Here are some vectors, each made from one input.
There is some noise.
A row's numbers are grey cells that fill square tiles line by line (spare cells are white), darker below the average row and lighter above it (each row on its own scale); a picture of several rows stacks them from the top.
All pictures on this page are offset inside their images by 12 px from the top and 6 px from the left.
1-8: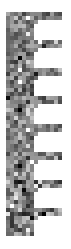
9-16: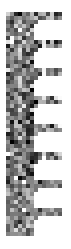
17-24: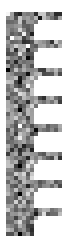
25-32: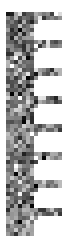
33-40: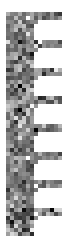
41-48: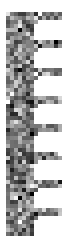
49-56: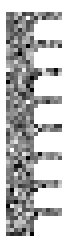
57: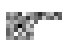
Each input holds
a point on a 6-point circle and a true/false value.
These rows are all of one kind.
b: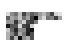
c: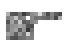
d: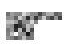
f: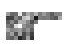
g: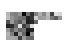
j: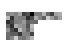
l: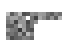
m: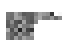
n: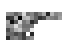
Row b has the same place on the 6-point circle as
d and f.
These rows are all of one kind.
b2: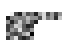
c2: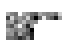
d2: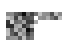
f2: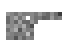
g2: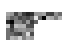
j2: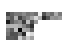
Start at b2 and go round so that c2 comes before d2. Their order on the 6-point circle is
b2, c2, f2, j2, d2, g2.
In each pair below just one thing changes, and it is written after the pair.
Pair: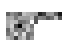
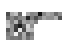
the place on the 6-point circle
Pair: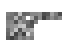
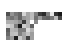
the true/false value
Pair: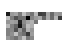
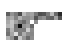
the place on the 6-point circle
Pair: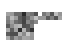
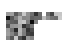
the place on the 6-point circle
